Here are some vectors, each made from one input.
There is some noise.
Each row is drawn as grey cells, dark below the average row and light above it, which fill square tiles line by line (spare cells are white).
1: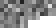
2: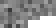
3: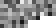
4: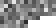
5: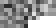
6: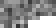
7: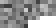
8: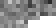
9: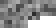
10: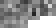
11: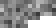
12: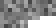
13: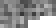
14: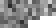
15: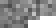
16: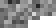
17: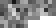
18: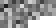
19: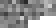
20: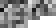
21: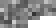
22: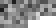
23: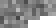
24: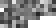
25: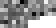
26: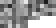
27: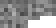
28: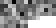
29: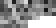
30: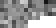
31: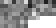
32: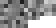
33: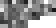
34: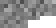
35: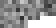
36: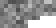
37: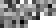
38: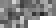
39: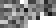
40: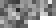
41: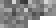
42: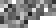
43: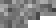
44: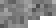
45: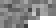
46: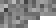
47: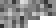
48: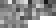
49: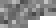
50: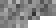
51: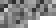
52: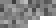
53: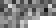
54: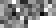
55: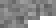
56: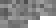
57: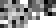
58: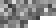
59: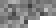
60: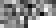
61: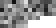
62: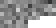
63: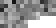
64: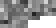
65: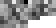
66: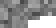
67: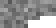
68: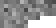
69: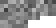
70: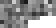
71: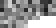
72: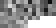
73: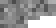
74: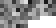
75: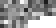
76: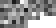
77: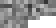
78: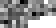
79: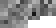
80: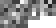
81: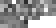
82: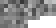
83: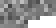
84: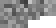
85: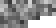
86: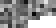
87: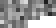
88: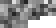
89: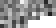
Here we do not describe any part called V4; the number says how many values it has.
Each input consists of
a point on a 5-point line and a true/false value, together with either a point on a 5-point line, or a value of V4.
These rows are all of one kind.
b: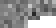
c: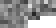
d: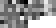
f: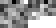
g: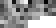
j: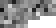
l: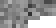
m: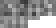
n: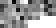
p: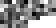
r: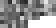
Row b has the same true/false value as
c and n.
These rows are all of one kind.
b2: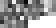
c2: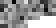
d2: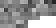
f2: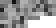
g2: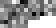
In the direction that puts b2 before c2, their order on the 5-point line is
d2, g2, f2, b2, c2.
